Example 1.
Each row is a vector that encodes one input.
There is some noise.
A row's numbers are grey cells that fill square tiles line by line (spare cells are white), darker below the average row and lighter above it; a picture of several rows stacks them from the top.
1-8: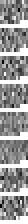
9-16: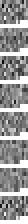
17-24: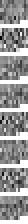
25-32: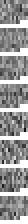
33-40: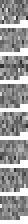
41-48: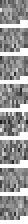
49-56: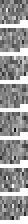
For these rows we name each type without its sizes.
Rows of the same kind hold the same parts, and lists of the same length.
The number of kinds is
2.
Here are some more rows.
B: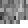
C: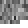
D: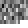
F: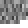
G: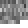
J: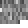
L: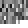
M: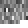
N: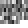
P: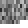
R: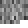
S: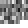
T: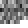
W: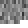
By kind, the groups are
B, C, F, G, J, M, N, P, R, S, T, W
D, L

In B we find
a point on a line and three true/false values.
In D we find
a point on a line.
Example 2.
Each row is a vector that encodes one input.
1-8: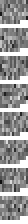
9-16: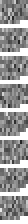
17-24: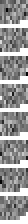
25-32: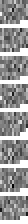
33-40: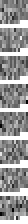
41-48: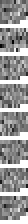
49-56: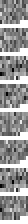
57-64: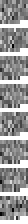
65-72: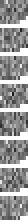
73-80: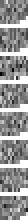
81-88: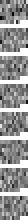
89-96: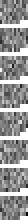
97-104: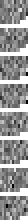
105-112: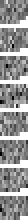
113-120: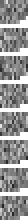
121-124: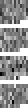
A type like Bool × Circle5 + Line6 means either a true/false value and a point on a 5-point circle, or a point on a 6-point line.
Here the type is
Bool × Bool × Bool × Bool + Circle8 + Unit.
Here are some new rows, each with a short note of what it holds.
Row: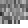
four true/false values
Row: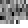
a fixed value
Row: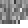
four true/false values
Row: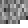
four true/false values
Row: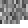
a point on an 8-point circle
